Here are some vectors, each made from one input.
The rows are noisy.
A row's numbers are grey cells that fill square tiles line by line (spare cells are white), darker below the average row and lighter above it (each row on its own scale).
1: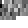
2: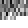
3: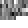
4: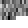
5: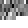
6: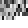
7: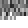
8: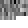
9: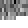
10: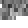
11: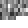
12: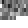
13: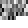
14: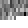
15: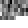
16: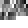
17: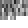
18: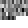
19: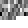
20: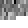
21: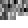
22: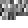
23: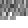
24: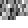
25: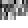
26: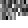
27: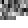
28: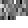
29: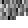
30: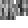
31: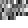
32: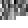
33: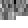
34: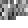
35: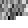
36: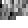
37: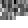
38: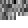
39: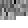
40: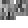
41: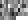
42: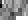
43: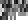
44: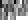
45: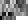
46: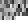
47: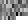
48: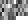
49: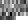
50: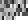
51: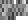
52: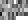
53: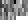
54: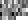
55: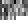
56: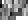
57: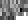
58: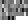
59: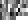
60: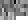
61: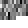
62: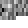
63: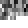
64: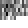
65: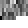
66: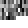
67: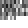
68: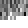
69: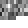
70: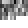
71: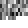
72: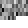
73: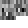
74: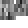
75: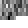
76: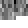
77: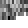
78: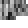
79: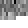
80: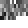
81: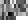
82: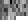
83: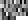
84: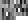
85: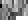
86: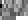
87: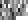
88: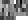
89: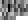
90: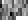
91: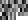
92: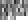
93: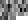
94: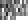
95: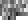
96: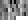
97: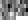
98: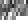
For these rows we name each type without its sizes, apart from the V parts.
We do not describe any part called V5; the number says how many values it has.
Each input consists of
a list of items, each a true/false value and a value of V5.
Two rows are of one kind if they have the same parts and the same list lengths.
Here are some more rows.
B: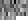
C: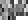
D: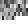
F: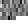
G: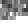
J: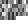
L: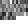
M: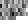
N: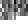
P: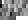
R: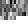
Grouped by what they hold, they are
B, C, J, M, P, R
D
F, G, L, N

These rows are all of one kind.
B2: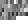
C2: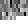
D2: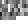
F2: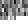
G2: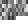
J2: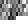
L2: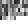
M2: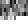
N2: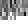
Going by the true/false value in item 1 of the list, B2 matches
D2, G2 and J2.
